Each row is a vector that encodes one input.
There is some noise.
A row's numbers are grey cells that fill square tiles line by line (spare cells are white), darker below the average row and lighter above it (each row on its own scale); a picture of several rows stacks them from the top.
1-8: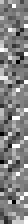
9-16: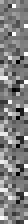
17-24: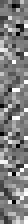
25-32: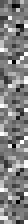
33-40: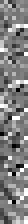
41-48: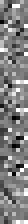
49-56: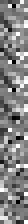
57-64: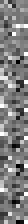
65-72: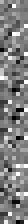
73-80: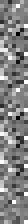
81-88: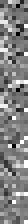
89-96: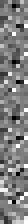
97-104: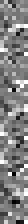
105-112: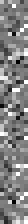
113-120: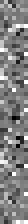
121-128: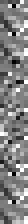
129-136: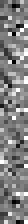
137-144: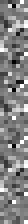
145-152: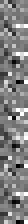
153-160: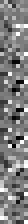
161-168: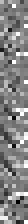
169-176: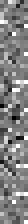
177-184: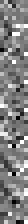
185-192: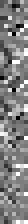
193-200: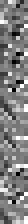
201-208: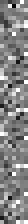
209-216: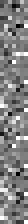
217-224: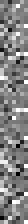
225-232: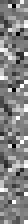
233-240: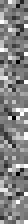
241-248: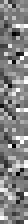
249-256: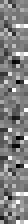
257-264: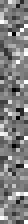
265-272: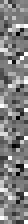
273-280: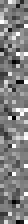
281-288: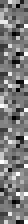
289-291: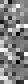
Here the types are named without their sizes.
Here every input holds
a point on a line and a true/false value.
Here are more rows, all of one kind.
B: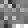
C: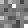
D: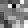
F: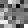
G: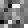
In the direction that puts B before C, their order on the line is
B, D, G, F, C.
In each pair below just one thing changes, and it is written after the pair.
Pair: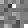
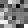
the true/false value
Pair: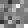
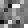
the place on the line
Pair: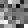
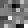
the place on the line
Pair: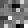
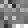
the place on the line
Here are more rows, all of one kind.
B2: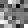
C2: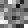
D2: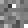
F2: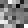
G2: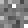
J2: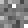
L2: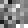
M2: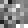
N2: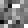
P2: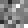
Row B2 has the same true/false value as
C2 and F2.
